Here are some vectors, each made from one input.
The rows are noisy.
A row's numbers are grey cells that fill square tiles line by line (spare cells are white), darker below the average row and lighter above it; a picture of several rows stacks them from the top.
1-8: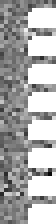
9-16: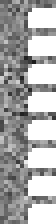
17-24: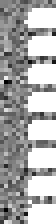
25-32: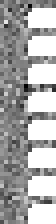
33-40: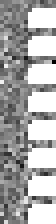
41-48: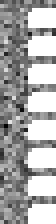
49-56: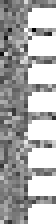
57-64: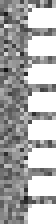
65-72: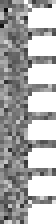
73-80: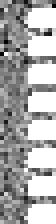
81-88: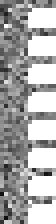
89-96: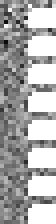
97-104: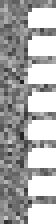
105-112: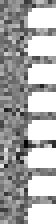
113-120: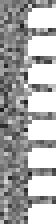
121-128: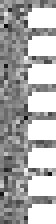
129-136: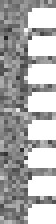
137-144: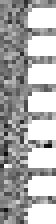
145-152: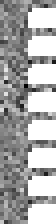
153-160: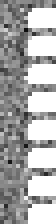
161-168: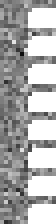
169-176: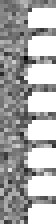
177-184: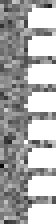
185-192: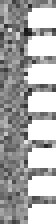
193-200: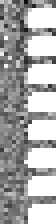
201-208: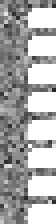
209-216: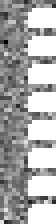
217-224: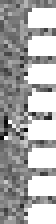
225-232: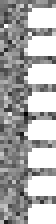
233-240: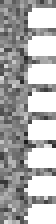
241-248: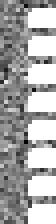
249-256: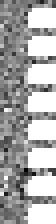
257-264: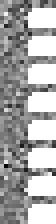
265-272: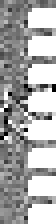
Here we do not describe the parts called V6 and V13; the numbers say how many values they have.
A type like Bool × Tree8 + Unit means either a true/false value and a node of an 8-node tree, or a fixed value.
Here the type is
(Line7 + Line9) × V6 × V13.
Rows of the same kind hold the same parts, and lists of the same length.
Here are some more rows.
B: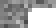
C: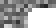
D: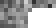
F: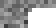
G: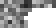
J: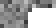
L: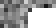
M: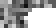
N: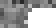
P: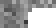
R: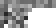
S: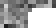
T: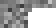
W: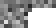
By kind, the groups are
B, D, F, J, L, P, S, T, W
C, G, M, N, R

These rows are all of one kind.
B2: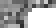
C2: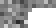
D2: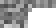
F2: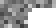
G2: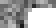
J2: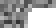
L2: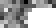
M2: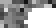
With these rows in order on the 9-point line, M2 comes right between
F2 and L2.
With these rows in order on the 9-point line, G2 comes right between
B2 and C2.
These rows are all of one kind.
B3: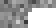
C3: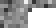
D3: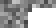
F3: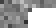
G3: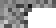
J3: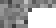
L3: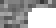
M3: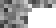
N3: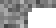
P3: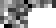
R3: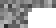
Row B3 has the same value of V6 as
D3 and G3.
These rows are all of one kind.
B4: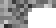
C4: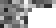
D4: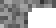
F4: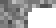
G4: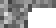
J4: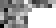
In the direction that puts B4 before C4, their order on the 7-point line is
J4, B4, C4, G4, D4, F4.
